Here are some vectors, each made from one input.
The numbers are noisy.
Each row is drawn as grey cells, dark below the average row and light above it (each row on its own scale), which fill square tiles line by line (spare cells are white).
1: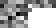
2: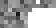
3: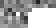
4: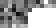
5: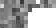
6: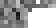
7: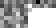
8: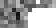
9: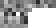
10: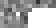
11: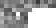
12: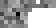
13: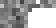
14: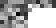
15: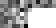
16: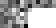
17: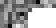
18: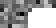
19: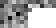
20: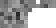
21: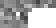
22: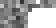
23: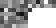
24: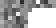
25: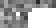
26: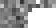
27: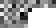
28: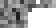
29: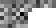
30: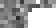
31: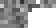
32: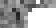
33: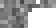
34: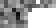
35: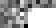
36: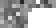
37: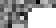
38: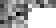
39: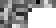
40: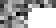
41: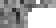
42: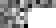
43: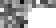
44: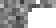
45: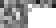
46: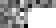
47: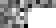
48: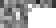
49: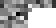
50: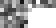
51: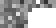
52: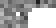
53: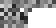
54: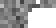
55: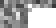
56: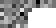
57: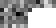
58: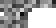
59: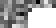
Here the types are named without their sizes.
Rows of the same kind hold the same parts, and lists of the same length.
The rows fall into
3 kinds.
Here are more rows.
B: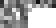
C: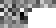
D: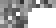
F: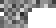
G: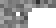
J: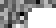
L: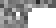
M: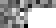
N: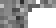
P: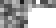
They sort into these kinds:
B, C, F, G, J, L
D, N, P
M

